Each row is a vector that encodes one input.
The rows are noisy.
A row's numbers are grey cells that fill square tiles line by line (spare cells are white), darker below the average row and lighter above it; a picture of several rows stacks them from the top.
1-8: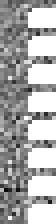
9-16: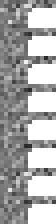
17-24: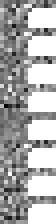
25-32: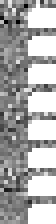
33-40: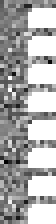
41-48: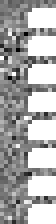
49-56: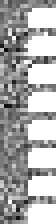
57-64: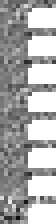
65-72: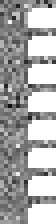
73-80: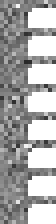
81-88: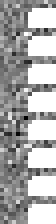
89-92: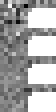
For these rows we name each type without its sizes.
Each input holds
either a point on a circle, or a point on a line.
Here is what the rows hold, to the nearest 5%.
About 20% of them hold a point on a circle. The rest hold a point on a line.
